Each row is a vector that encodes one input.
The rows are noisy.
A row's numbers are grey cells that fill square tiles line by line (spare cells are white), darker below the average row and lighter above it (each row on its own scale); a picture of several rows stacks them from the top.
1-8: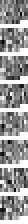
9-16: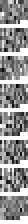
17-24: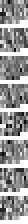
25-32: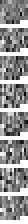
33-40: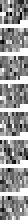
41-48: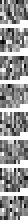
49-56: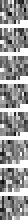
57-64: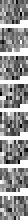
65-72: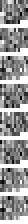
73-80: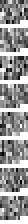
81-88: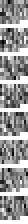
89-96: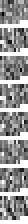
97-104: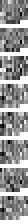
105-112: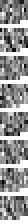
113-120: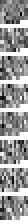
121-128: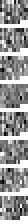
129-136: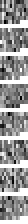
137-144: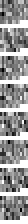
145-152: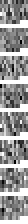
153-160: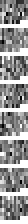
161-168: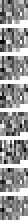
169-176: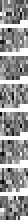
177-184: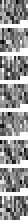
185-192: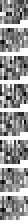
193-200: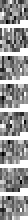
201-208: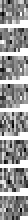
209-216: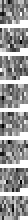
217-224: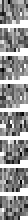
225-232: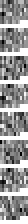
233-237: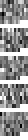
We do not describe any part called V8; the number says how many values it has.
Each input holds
either a fixed value, or a node of a 17-node tree and a value of V8, or four true/false values.
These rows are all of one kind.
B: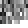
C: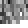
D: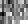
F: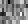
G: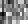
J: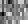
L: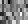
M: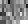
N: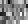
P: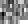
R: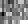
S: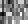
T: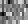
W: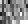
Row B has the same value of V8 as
D, G, R and S.
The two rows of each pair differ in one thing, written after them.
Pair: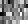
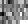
the value of V8
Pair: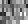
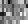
the value of V8
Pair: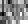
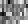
the node of the tree
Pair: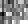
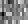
the value of V8
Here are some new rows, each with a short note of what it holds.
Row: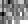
a node of a 17-node tree and a value of V8
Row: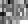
a node of a 17-node tree and a value of V8
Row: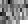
a node of a 17-node tree and a value of V8
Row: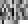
a fixed value
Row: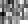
a node of a 17-node tree and a value of V8
